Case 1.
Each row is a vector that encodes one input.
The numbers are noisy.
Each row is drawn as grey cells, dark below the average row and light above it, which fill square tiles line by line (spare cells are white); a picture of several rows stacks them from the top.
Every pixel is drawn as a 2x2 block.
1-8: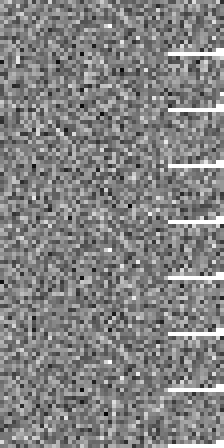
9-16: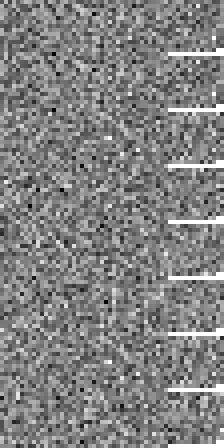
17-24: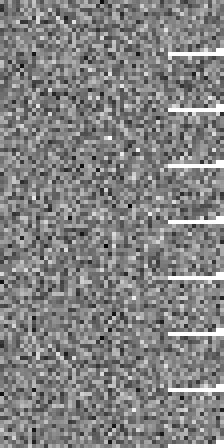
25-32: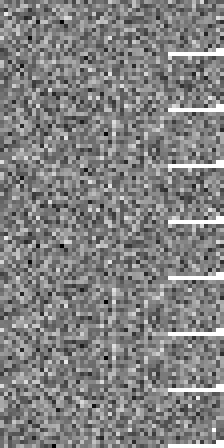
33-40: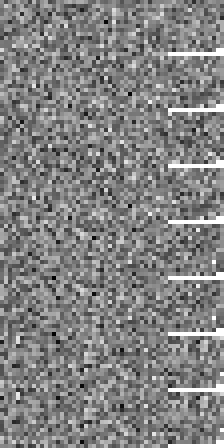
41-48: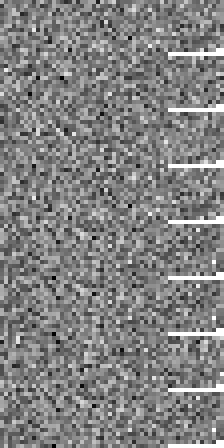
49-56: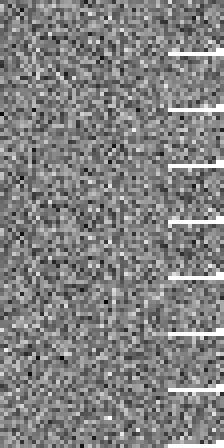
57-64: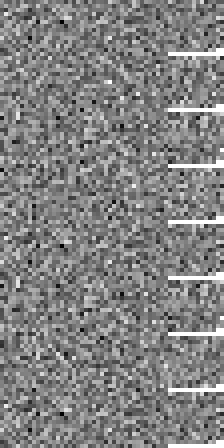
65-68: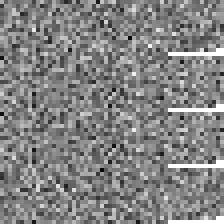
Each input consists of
a point on a 9-point circle.
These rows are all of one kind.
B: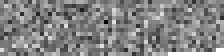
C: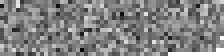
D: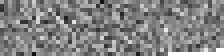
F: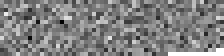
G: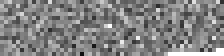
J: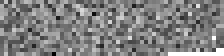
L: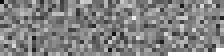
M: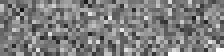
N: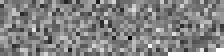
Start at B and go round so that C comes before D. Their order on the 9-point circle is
B, L, G, J, M, F, N, C, D.
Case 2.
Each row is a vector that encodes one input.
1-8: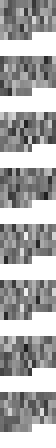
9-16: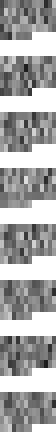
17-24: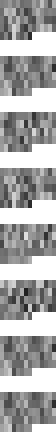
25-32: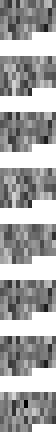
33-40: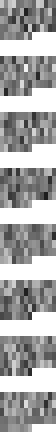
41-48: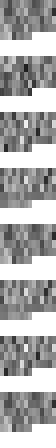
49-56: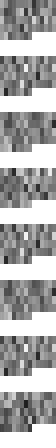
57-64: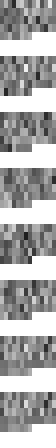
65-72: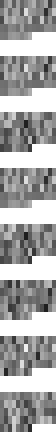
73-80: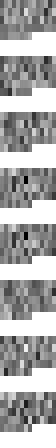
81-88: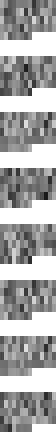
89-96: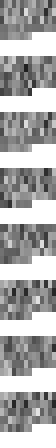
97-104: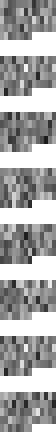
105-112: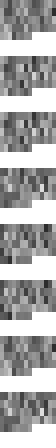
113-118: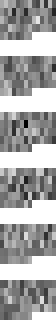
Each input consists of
a point on a 13-point circle.
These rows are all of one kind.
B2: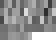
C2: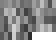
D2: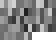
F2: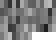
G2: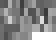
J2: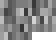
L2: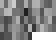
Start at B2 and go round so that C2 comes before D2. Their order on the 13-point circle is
B2, G2, C2, L2, D2, J2, F2.
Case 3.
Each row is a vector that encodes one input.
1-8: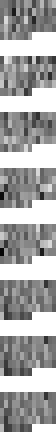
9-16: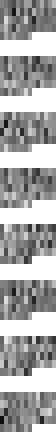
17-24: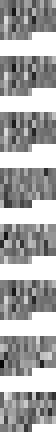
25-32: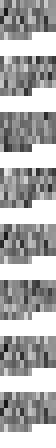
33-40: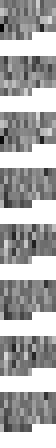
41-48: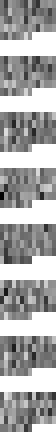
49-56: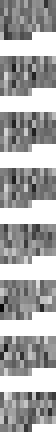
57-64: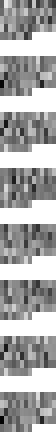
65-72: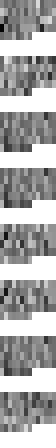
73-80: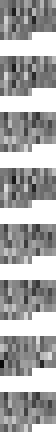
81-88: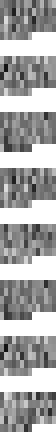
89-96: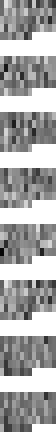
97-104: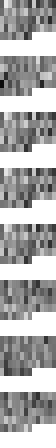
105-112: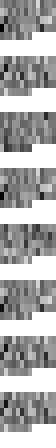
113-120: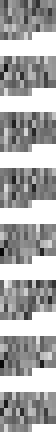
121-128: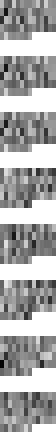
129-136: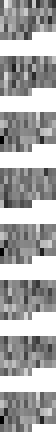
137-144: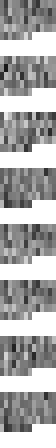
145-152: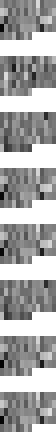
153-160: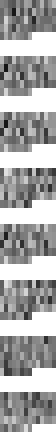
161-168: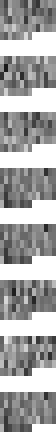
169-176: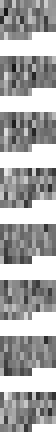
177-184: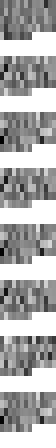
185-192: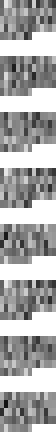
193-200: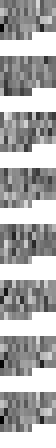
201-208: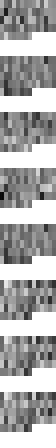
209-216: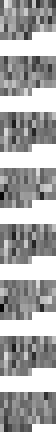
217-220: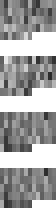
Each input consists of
one of 6 labels.
